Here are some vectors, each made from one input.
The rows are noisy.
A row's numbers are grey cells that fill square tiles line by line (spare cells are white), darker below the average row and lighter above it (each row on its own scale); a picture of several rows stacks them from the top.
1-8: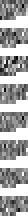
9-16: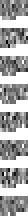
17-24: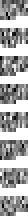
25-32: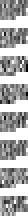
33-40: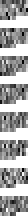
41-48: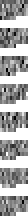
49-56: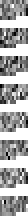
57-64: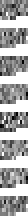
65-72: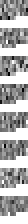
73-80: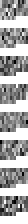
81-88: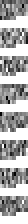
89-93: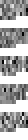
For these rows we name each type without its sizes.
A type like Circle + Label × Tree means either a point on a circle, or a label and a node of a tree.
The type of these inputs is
Bool × Line.
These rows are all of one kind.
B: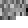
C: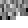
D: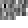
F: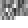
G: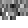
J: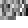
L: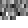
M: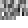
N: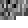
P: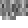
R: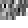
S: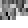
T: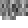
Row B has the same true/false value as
C, N and S.
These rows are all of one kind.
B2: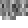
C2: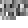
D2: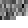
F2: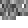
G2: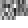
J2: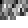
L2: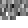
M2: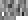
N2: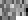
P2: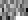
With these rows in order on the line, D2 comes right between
C2 and M2.
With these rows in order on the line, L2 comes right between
F2 and J2.
